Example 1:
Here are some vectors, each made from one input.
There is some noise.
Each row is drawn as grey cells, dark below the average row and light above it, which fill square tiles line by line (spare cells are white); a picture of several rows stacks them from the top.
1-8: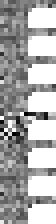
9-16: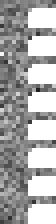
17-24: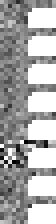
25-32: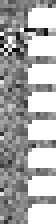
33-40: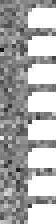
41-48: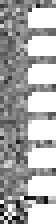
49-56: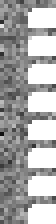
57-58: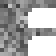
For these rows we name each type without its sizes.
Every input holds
either a fixed value, or a node of a tree and a true/false value.
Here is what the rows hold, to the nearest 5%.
About 5% of them hold a fixed value. The rest hold a node of a tree and a true/false value.
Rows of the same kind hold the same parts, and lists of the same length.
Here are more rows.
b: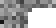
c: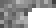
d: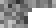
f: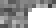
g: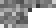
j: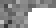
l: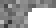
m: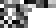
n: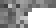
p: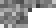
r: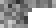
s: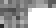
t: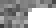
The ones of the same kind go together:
b, c, d, f, g, j, l, n, p, r, s, t
m

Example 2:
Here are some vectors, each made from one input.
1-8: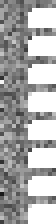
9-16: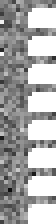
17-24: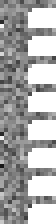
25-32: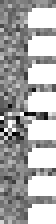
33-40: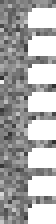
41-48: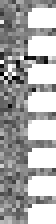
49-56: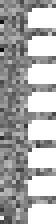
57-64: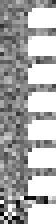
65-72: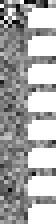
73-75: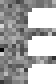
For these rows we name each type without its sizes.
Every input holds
either a fixed value, or a node of a tree and a true/false value.
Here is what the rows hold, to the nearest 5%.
About 5% of them hold a fixed value. The rest hold a node of a tree and a true/false value.
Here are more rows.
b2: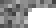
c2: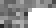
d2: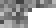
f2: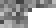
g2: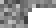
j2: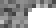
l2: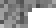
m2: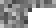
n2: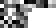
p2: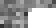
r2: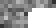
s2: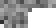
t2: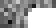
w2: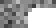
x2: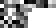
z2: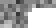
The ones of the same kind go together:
b2, c2, d2, f2, g2, j2, l2, m2, p2, r2, s2, t2, w2, z2
n2, x2

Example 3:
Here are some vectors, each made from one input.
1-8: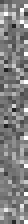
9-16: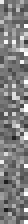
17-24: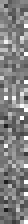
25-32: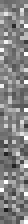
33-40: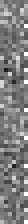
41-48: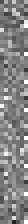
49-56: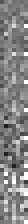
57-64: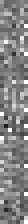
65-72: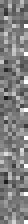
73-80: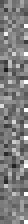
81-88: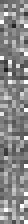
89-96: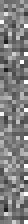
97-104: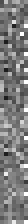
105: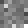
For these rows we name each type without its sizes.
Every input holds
either a label, or three true/false values.
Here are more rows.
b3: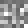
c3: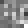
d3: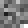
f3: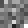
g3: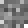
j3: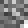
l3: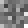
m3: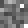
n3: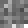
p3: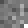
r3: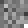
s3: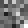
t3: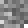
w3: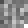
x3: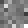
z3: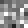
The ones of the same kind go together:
b3, c3, g3, n3, p3, r3, t3, w3, x3, z3
d3, f3, j3, l3, m3, s3

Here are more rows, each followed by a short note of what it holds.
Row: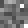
a label
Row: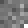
three true/false values
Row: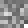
three true/false values
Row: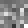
three true/false values
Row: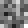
a label
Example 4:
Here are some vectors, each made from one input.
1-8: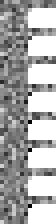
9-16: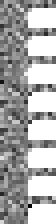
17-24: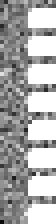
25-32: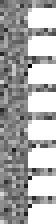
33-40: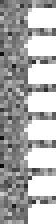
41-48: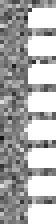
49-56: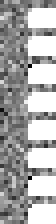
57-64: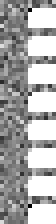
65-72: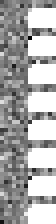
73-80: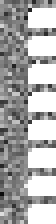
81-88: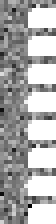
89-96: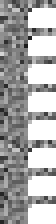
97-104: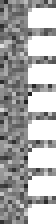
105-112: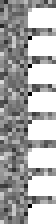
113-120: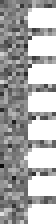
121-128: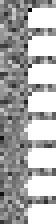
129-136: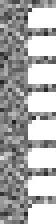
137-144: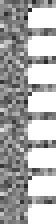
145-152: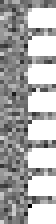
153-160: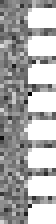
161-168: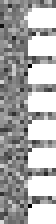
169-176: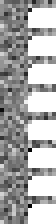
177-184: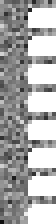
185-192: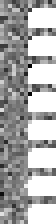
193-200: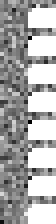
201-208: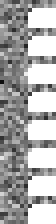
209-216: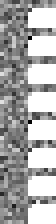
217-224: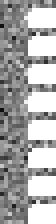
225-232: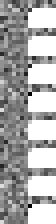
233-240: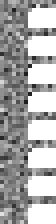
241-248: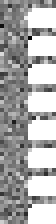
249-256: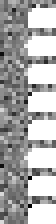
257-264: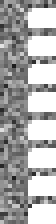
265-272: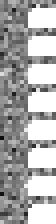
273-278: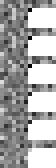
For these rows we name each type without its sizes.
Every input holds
either a point on a circle, or a label.
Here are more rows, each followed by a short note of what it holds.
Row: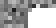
a label
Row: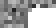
a label
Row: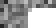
a label
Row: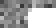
a label
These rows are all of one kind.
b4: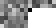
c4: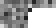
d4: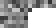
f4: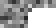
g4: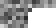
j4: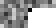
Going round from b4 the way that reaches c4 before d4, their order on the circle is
b4, j4, c4, g4, f4, d4.
